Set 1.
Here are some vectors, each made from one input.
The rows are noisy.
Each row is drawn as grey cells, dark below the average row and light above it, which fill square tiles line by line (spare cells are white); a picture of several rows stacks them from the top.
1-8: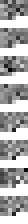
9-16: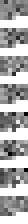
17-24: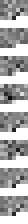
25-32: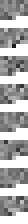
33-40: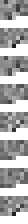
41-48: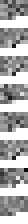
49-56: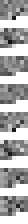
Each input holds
a point on a 5-point line.
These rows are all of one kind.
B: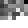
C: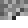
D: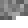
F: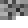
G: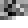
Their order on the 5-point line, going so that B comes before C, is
B, C, D, F, G.
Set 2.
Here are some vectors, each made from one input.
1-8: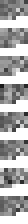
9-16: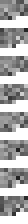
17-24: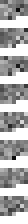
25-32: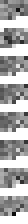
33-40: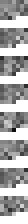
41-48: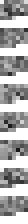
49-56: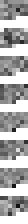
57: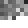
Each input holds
a point on a 5-point line.
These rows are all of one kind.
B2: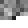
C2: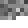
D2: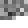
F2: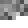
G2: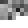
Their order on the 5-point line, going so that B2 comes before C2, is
D2, G2, F2, B2, C2.
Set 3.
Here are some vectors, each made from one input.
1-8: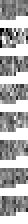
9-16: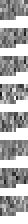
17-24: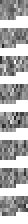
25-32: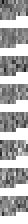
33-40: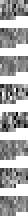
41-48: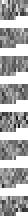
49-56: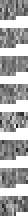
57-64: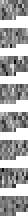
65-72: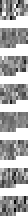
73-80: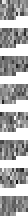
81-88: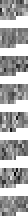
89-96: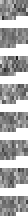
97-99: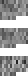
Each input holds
a point on an 11-point line.
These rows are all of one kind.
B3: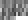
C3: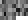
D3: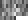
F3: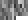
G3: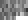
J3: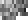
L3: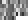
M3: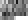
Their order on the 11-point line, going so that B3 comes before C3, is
L3, B3, G3, C3, M3, F3, D3, J3.
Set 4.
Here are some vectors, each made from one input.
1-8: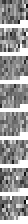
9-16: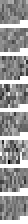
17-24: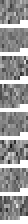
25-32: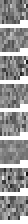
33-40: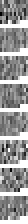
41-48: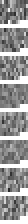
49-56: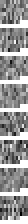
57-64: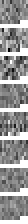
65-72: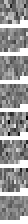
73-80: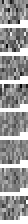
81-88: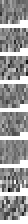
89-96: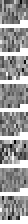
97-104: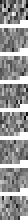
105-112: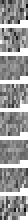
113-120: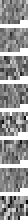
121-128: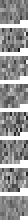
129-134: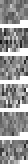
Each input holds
a point on a 17-point circle.
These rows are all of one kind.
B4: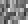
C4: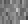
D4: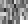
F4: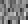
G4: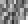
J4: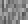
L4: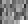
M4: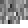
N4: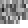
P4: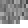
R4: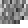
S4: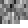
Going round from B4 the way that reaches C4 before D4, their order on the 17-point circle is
B4, J4, C4, F4, N4, R4, M4, S4, L4, G4, D4, P4.
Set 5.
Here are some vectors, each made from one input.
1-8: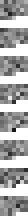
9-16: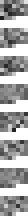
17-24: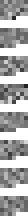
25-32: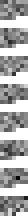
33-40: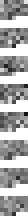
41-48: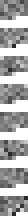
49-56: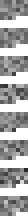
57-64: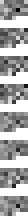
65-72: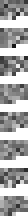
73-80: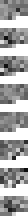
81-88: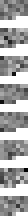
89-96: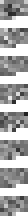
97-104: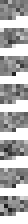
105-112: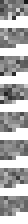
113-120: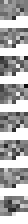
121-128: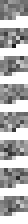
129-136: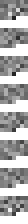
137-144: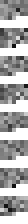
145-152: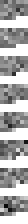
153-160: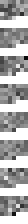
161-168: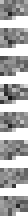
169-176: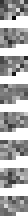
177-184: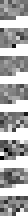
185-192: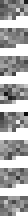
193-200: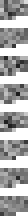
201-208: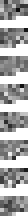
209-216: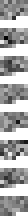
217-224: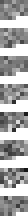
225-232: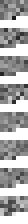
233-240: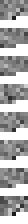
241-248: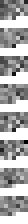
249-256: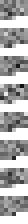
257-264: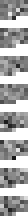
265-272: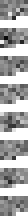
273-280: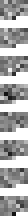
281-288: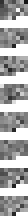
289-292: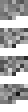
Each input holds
a point on a 19-point line.
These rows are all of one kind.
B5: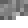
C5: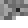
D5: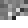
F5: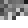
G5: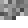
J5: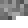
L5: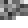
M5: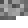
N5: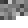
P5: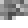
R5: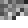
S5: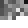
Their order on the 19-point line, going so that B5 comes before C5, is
S5, F5, R5, D5, G5, M5, J5, B5, N5, C5, L5, P5.
